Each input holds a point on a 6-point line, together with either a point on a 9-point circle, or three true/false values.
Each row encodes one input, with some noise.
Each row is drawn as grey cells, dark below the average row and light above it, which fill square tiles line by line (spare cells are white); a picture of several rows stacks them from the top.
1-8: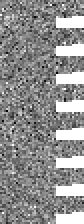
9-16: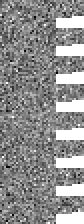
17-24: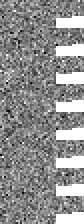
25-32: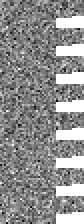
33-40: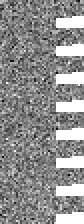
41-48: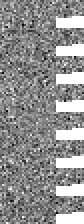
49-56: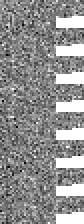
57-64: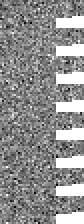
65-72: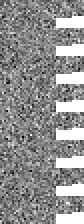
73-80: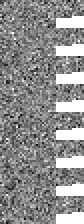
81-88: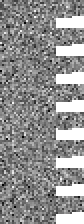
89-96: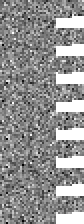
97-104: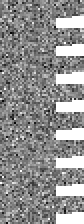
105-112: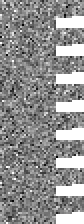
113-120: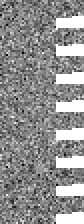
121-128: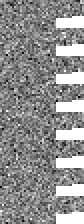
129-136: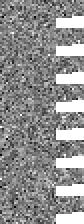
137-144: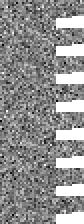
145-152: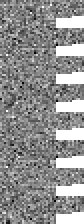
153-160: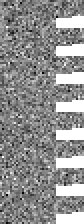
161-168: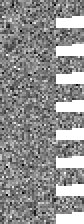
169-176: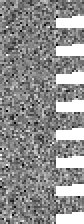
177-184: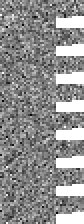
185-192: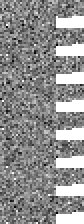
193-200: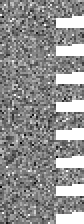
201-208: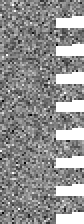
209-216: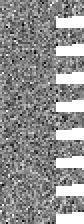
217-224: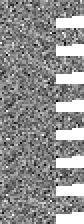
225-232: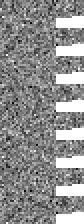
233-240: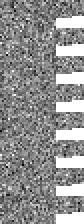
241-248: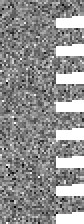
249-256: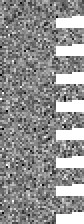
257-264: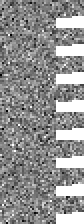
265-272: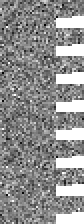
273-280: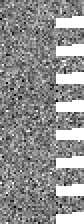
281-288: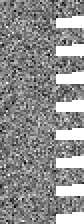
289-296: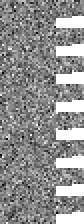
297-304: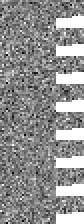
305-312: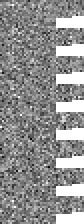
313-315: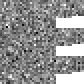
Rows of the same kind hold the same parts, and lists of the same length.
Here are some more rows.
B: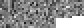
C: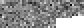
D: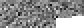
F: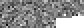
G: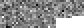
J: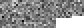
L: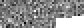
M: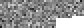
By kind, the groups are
B, L
C, D, F, G, J, M

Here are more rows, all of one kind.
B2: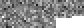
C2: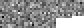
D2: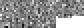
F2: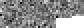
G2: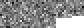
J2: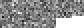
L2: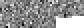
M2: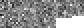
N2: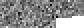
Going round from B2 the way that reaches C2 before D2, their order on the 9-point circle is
B2, L2, N2, G2, C2, M2, D2, F2, J2.
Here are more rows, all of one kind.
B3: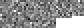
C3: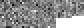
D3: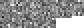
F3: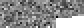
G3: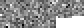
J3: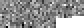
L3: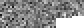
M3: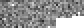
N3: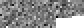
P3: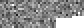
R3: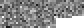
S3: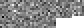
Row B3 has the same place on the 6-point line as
D3 and S3.
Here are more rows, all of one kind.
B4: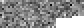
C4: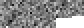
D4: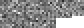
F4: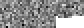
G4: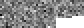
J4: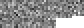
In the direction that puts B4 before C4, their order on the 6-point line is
F4, D4, J4, G4, B4, C4.
